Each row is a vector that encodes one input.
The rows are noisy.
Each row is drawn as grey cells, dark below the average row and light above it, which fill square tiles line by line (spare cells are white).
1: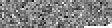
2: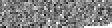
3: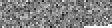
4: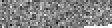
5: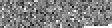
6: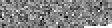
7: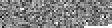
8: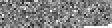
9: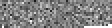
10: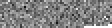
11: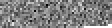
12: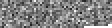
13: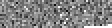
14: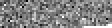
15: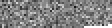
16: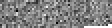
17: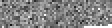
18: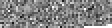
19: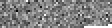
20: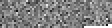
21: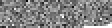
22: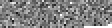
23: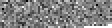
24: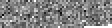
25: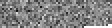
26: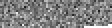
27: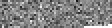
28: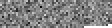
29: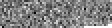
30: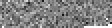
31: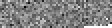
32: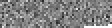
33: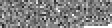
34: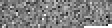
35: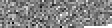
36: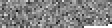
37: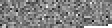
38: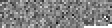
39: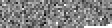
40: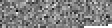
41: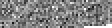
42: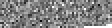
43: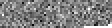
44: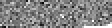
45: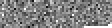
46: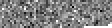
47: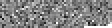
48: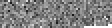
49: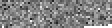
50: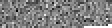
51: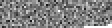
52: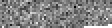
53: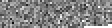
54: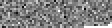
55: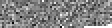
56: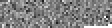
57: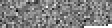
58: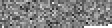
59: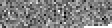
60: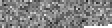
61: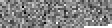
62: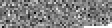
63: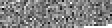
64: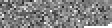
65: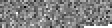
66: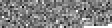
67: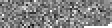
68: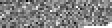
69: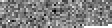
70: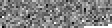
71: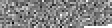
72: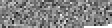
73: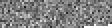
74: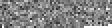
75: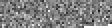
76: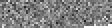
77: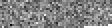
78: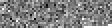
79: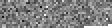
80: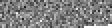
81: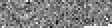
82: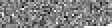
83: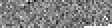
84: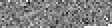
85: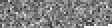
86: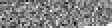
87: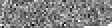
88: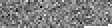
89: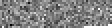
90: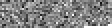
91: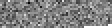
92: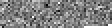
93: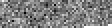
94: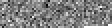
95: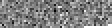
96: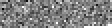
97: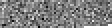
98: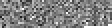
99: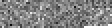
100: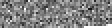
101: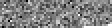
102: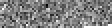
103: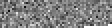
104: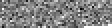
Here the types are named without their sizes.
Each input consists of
either two labels, or a node of a tree.
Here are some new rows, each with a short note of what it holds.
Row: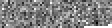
two labels
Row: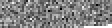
two labels
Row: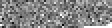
two labels
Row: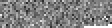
a node of a tree
